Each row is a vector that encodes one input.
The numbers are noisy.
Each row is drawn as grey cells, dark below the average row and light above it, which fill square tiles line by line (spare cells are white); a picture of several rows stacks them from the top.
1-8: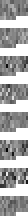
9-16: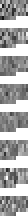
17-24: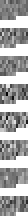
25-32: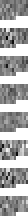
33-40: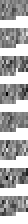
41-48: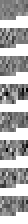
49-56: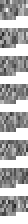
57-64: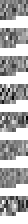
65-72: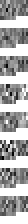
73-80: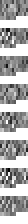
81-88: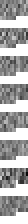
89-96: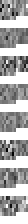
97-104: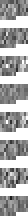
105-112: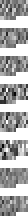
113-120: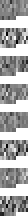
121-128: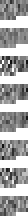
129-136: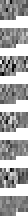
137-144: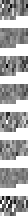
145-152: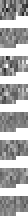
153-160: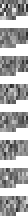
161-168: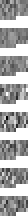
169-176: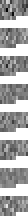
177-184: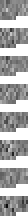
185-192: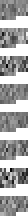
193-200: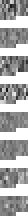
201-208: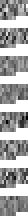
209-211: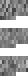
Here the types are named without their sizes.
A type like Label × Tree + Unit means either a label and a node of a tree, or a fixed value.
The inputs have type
Label × Line × Line × Line × Line.
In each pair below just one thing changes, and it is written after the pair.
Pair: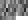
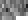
the label
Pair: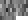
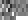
the label
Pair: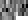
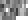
the label
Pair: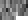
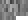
the place on one of the four lines
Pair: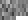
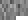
the place on one of the four lines
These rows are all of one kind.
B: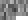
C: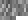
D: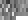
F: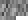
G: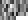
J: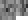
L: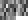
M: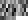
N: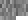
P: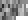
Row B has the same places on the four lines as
N and P.
